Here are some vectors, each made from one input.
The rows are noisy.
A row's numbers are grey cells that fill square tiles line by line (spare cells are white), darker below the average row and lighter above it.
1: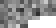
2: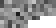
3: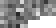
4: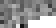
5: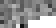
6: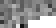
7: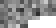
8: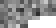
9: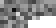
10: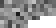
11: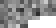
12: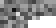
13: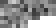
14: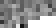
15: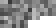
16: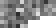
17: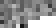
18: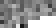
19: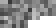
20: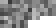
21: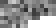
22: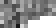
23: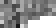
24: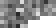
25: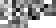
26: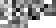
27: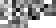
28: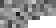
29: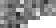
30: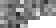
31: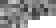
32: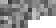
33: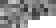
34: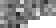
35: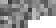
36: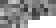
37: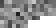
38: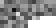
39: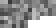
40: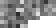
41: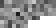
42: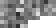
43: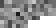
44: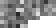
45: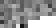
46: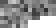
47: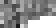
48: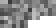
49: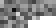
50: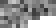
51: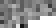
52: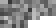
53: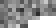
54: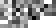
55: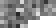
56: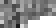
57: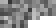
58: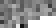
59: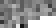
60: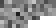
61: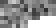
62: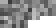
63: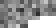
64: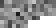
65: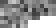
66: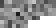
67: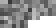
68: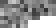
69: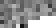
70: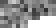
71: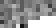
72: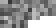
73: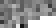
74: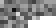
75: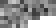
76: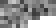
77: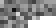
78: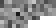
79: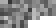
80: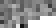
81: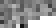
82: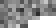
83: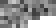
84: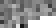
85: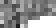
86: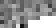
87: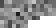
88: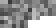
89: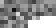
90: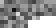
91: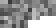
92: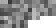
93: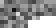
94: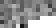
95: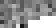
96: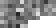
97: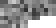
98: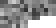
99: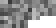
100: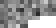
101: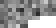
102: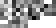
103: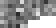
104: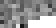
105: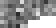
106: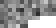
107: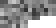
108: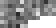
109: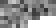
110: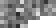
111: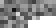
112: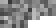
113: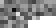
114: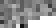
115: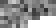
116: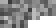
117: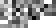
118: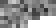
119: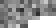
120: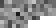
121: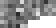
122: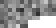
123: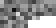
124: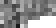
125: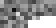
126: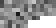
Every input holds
either a fixed value, or three true/false values.
